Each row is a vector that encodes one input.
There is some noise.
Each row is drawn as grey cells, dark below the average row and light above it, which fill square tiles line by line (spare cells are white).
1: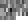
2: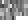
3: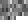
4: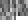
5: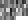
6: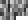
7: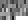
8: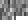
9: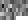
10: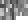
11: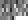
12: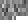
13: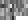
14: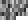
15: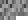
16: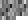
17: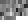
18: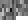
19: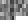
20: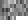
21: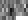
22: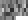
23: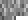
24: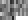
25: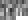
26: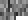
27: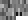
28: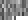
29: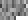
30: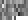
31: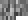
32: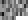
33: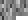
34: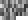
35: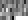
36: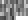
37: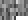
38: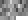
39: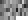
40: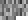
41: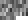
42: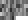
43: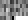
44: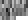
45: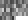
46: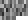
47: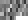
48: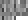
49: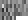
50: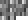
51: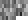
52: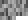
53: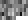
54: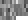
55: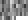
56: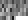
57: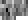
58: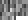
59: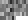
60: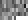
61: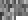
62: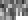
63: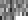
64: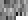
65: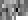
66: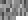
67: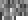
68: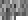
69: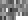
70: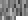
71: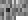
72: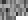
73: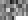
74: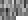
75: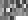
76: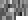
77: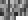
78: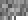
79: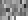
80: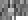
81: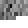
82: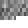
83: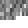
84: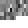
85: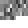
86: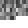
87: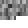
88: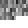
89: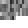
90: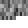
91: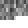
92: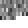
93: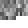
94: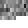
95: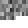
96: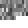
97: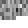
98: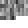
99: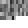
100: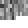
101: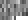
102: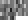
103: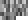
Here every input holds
two labels (each one of 7), together with either a fixed value, or three true/false values.
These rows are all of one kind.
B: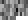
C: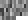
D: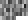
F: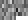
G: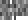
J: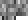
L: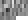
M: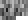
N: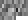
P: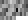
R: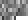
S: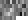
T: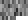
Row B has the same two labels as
F, N, P and T.
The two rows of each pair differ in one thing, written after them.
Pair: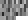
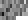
one of the two labels
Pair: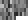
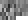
one of the two labels
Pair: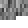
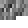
one of the two labels
